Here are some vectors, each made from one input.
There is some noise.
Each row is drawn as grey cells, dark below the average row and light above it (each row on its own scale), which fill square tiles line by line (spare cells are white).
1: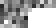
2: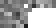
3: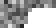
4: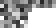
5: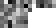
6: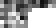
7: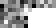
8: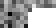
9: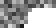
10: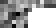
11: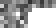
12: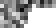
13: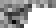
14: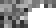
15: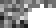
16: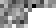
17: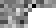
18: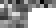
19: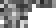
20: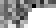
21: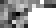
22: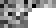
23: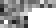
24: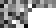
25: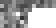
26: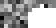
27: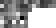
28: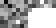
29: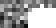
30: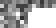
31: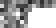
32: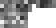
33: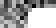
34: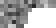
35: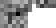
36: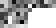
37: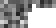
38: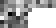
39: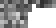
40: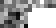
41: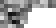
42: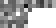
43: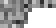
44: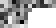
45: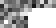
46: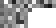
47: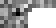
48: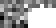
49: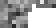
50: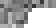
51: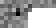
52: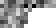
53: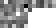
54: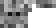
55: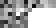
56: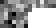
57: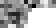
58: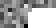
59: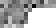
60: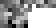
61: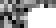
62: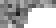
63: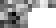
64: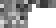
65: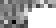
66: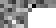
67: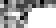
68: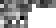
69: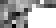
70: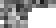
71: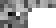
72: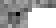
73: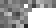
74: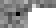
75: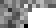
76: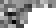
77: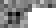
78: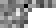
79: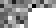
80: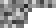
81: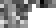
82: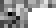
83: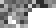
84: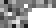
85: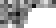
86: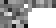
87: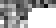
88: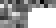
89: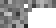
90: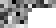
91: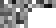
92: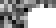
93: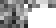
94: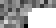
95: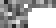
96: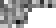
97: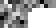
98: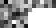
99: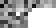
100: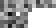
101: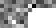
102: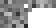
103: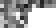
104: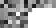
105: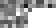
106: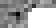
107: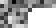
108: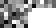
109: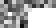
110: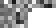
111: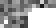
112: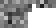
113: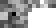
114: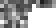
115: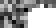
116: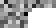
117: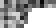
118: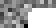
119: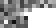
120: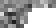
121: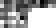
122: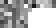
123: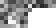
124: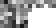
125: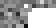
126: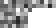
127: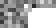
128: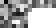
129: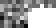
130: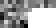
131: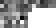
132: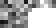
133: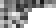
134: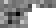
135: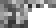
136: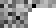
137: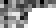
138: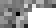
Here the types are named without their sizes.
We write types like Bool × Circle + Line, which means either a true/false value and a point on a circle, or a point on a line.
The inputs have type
(Bool × Bool × Bool × Bool × Bool + Unit) × Tree.
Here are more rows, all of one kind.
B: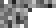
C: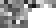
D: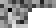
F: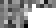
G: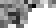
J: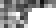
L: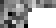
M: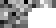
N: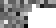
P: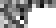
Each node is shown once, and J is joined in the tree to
P.
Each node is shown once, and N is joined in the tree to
F.
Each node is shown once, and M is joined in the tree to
C, G and L.
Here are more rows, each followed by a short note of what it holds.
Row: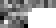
a node of a tree
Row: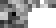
a node of a tree and five true/false values
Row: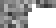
a node of a tree and five true/false values
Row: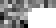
a node of a tree
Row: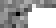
a node of a tree and five true/false values
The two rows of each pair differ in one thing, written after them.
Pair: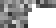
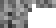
one of the five true/false values
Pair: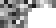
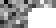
one of the five true/false values
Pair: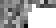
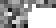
the node of the tree
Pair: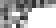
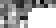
one of the five true/false values
